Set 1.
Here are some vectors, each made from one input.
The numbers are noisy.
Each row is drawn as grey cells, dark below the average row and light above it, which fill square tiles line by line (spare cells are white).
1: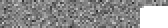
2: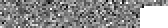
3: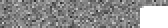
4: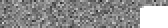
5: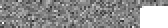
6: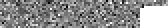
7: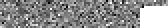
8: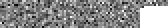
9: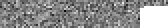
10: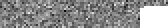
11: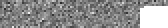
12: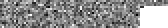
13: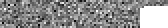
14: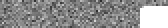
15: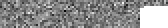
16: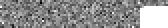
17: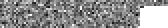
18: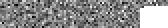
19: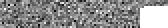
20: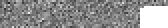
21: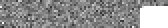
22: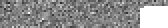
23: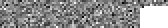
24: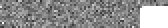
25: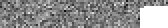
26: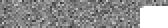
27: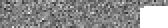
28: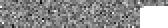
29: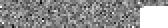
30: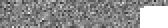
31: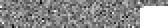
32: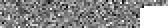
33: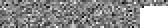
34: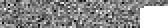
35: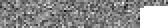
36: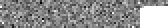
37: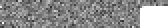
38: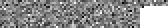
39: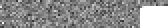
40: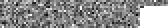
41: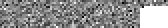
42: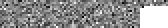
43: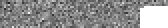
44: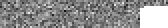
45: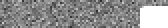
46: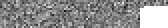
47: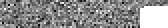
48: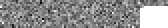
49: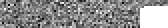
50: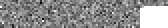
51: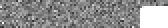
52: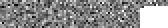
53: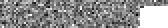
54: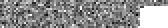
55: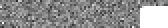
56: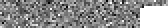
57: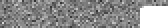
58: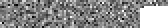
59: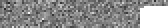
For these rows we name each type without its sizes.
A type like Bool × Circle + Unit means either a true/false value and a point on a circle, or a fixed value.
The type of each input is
Label + Line.
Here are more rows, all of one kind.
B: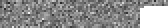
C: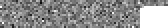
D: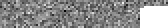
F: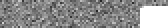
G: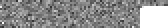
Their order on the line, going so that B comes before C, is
D, B, F, G, C.
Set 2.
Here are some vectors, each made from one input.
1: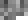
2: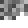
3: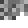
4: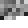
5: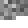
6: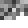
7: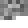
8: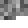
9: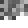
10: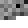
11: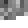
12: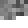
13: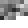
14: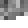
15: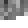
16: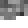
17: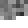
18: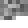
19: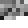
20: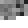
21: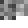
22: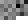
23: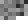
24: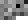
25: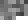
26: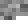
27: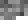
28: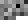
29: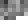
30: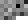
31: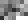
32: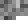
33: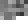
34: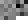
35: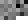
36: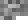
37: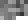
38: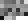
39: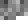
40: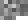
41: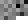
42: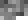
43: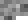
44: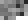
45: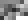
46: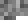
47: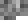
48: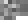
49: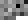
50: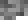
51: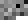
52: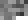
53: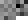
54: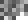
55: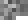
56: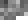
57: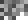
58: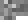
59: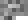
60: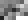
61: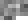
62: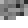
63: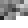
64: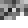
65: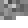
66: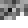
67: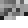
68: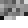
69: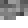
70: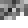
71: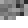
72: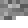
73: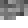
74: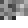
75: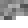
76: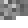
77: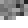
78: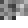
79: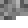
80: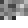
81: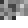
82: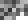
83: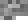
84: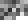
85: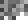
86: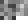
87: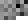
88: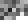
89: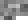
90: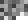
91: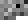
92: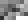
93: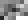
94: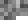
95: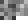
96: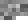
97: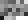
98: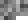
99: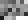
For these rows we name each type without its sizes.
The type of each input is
Circle + Line.
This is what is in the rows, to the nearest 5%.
About 35% of them hold a point on a circle. The rest hold a point on a line.
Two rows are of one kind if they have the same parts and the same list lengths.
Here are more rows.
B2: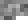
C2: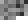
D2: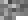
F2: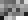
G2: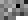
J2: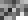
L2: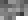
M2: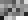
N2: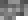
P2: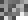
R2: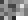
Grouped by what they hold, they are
B2, C2, D2, G2, L2, N2
F2, J2, M2, P2, R2

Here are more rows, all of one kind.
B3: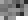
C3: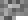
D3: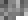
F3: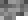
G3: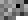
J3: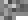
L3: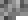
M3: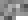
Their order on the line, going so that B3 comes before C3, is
G3, B3, F3, D3, L3, M3, C3, J3.
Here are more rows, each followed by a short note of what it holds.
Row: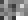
a point on a circle
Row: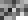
a point on a circle
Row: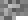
a point on a line
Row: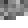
a point on a line
